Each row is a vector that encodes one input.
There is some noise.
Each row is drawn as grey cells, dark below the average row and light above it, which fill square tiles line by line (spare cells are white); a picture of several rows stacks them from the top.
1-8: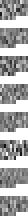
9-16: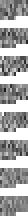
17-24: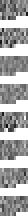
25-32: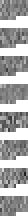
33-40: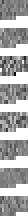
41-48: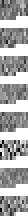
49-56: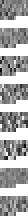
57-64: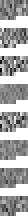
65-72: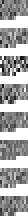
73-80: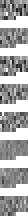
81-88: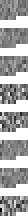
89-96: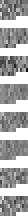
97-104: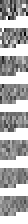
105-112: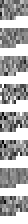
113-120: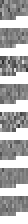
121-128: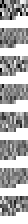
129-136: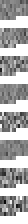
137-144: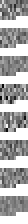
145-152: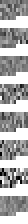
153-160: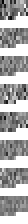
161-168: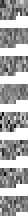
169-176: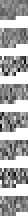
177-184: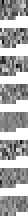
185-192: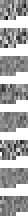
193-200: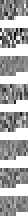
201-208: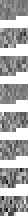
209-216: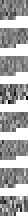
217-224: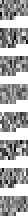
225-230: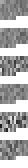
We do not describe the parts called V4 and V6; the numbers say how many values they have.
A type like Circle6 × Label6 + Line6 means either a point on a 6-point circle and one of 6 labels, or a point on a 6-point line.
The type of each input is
(Bool × Bool × Bool × V4 + V6) × Line7 + Line3 × Line3.
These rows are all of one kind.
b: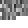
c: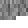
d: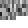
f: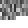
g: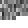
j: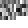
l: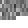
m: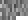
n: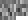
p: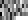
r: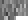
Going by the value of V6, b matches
f, j, m and n.
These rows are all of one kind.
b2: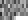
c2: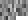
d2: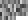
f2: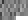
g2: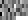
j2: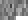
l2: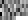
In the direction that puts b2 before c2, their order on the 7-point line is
b2, d2, j2, l2, f2, g2, c2.
